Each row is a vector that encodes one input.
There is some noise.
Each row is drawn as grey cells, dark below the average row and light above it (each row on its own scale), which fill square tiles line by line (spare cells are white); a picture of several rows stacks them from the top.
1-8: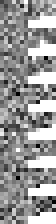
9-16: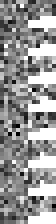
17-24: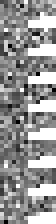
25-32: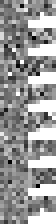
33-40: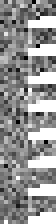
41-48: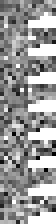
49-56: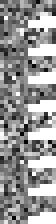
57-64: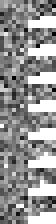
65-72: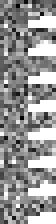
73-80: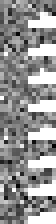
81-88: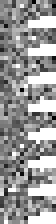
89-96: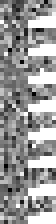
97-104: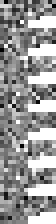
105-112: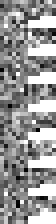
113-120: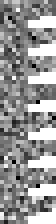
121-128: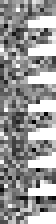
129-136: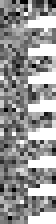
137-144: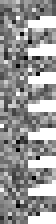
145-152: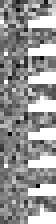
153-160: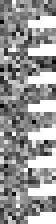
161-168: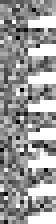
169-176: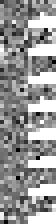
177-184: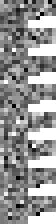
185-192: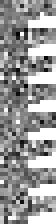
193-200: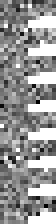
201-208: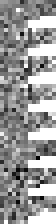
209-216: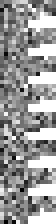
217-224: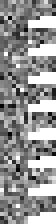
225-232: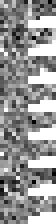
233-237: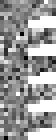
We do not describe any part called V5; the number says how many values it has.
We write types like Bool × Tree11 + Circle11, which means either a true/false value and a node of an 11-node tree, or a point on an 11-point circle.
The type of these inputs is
List2(Line8 × V5).
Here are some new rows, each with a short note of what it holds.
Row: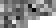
a list of one item
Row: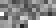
the empty list
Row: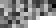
a list of two items
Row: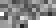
the empty list
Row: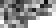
a list of one item
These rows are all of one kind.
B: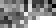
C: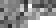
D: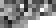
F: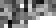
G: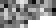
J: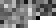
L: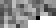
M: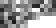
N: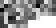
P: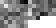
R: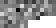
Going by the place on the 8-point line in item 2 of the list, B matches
C, D, F and M.
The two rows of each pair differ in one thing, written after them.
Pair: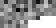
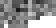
the value of V5 in item 1 of the list
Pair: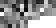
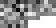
the place on the 8-point line in item 2 of the list
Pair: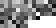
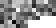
the place on the 8-point line in item 1 of the list
